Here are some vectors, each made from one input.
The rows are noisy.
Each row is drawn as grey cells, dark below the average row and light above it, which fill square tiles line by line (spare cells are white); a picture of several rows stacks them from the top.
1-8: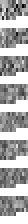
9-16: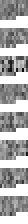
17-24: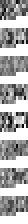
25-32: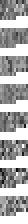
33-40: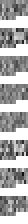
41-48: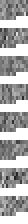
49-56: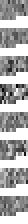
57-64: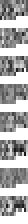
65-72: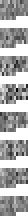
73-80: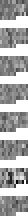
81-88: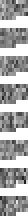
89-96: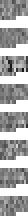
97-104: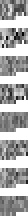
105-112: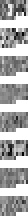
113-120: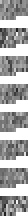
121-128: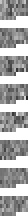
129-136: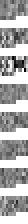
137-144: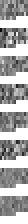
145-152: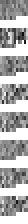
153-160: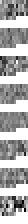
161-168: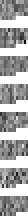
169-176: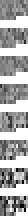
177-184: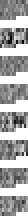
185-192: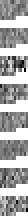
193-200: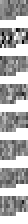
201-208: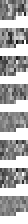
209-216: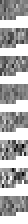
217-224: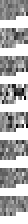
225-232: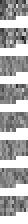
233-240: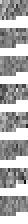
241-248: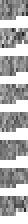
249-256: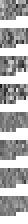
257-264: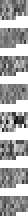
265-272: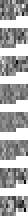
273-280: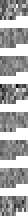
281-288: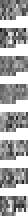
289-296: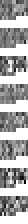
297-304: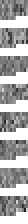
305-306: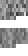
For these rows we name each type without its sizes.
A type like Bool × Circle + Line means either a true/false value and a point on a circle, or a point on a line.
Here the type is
Circle × Circle.
